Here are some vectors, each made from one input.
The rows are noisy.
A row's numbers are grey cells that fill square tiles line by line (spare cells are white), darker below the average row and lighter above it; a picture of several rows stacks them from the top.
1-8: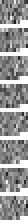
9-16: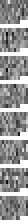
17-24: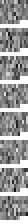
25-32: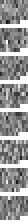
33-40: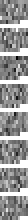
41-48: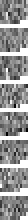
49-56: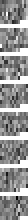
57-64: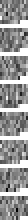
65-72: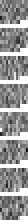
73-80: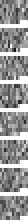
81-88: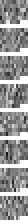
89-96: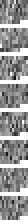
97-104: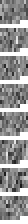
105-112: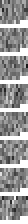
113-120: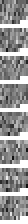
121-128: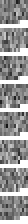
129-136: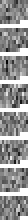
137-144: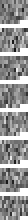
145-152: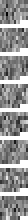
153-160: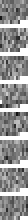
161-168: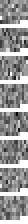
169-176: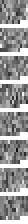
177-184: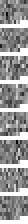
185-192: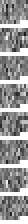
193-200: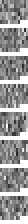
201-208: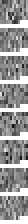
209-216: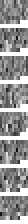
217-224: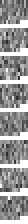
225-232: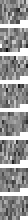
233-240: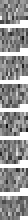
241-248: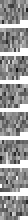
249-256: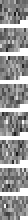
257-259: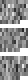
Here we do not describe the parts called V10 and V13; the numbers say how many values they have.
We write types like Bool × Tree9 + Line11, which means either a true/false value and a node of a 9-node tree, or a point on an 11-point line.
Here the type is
(Label5 × V13 + Line6) × V10.
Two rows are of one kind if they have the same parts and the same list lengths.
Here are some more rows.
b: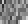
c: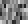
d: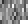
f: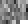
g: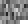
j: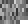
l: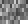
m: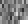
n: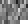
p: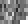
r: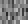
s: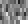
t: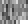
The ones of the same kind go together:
b, f, g, m, n, r, t
c, d, j, l, p, s

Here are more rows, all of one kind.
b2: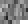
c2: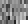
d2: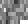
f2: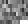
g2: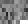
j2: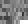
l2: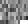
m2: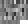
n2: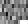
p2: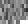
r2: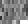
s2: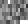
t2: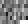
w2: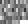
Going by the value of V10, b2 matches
g2, j2, p2 and r2.
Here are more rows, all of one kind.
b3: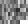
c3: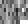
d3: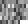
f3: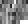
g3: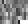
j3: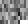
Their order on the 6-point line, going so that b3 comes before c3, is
g3, j3, b3, d3, f3, c3.
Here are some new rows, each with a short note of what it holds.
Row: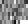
a point on a 6-point line and a value of V10
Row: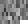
one of 5 labels, a value of V10 and a value of V13
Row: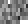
one of 5 labels, a value of V10 and a value of V13
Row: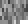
one of 5 labels, a value of V10 and a value of V13
